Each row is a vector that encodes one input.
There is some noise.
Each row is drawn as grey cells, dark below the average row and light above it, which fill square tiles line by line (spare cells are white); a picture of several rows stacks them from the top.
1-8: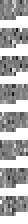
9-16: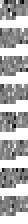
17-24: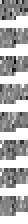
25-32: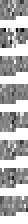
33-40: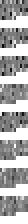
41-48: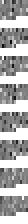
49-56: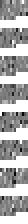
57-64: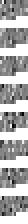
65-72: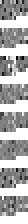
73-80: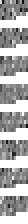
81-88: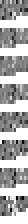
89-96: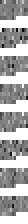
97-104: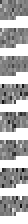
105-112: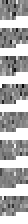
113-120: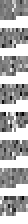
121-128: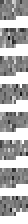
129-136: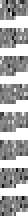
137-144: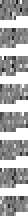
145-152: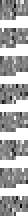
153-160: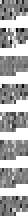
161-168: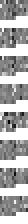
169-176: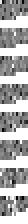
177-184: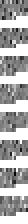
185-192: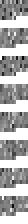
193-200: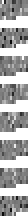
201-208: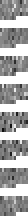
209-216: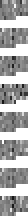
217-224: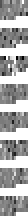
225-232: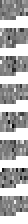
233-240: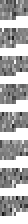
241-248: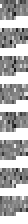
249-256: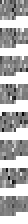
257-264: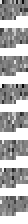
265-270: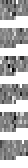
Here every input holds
a list of up to three points on a 5-point line.
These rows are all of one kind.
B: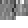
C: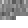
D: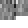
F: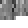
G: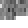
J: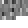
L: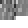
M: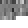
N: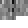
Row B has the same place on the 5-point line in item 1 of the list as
J, M and N.
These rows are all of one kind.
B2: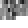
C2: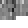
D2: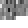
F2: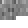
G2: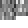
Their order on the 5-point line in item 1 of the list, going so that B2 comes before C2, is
B2, D2, F2, C2, G2.
